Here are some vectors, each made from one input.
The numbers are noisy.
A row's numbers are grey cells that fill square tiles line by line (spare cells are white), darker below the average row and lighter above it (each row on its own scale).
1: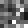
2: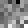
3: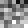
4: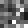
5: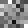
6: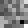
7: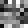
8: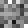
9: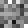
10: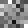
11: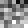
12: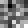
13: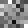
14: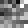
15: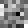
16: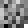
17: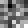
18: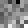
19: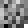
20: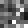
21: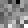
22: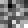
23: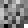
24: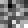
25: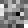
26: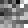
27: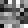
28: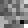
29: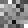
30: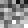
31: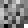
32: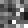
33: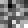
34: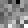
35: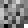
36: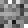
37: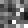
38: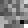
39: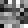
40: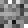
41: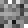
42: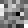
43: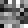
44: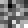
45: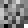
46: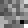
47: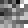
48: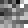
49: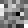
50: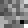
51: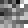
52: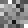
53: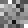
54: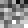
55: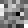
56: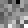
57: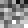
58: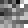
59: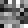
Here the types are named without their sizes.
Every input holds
a point on a circle.
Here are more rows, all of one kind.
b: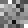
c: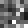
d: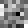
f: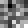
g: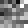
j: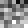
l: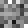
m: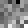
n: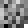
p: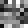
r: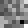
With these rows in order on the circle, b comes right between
d and l.
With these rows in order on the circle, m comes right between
g and j.
